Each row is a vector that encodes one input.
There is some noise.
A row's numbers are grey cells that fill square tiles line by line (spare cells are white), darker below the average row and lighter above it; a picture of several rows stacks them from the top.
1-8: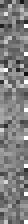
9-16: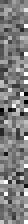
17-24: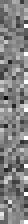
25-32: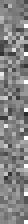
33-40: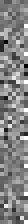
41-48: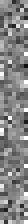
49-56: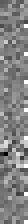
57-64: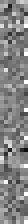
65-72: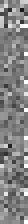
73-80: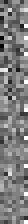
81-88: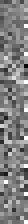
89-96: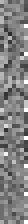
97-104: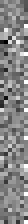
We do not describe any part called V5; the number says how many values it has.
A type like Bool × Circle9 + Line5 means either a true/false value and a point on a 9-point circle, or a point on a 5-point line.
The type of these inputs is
List3(Bool × V5).
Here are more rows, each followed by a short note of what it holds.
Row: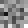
a list of one item
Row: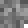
a list of three items
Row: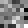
the empty list
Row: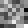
the empty list
